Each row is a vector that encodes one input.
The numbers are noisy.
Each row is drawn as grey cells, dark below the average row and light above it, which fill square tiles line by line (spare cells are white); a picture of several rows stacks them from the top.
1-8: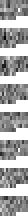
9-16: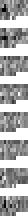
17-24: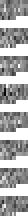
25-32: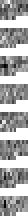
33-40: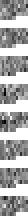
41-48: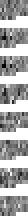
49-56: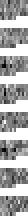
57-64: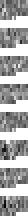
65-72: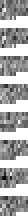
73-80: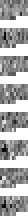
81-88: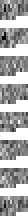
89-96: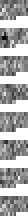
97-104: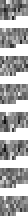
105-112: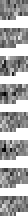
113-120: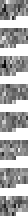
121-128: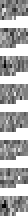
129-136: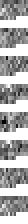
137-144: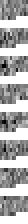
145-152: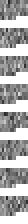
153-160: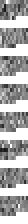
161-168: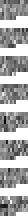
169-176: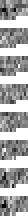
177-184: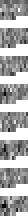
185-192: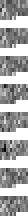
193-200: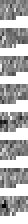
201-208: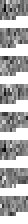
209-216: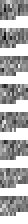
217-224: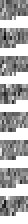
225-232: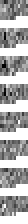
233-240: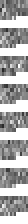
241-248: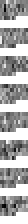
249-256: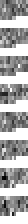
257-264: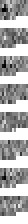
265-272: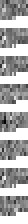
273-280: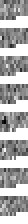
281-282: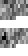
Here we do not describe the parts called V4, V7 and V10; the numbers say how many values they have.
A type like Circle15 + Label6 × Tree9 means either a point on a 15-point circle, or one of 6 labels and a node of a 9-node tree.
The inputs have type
Bool × V4 × V7 + Line5 × (Line11 + V10).
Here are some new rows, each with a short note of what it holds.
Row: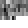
a true/false value, a value of V4 and a value of V7
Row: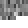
a point on a 5-point line and a value of V10
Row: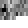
a true/false value, a value of V4 and a value of V7
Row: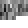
a true/false value, a value of V4 and a value of V7
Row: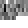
a true/false value, a value of V4 and a value of V7
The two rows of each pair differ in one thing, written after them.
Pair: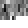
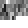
the value of V4
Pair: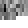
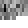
the value of V4
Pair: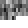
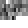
the value of V4
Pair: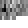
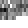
the value of V7
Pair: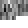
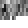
the value of V7
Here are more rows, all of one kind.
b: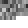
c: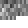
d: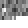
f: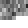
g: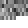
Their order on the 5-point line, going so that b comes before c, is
d, f, b, c, g.
